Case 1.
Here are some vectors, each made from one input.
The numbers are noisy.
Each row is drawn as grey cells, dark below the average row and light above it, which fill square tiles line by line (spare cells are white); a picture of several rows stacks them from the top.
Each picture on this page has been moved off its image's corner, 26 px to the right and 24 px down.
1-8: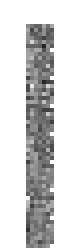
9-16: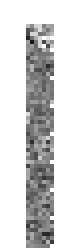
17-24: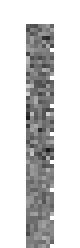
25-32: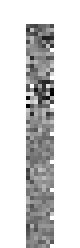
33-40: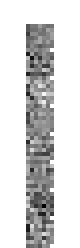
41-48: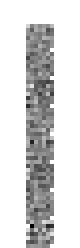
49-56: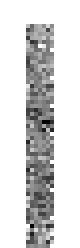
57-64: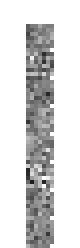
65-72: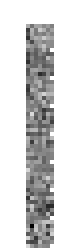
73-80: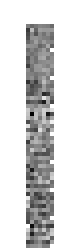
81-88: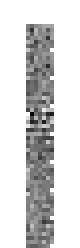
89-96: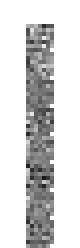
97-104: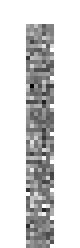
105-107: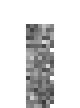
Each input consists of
a point on a 9-point circle.
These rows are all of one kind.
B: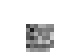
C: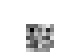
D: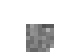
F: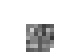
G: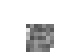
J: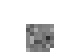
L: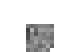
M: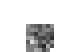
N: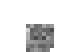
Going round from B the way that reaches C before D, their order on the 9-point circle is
B, L, C, J, M, N, G, F, D.
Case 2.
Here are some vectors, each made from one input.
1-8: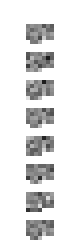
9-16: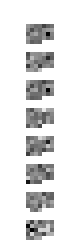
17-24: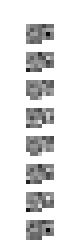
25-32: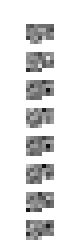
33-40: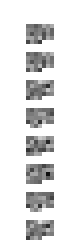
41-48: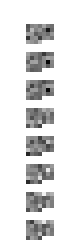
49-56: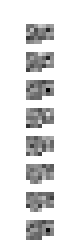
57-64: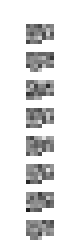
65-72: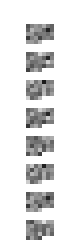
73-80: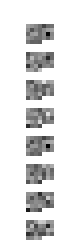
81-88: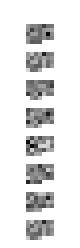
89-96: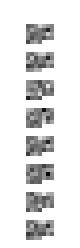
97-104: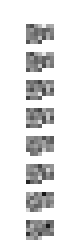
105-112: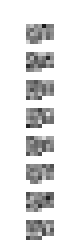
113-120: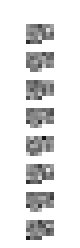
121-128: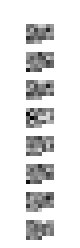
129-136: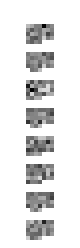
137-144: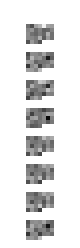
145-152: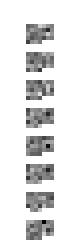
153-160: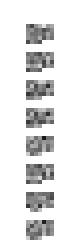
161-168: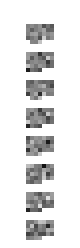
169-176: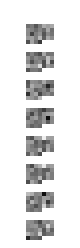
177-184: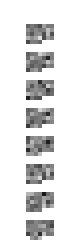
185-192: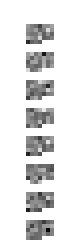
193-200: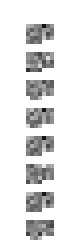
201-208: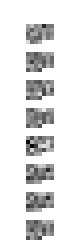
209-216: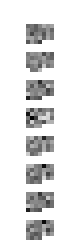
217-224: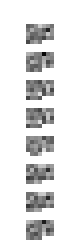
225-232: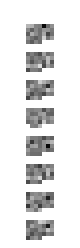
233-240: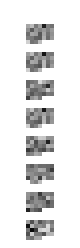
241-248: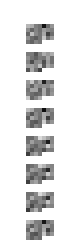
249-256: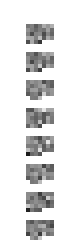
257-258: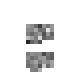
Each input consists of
either a point on a 13-point circle, or a fixed value.
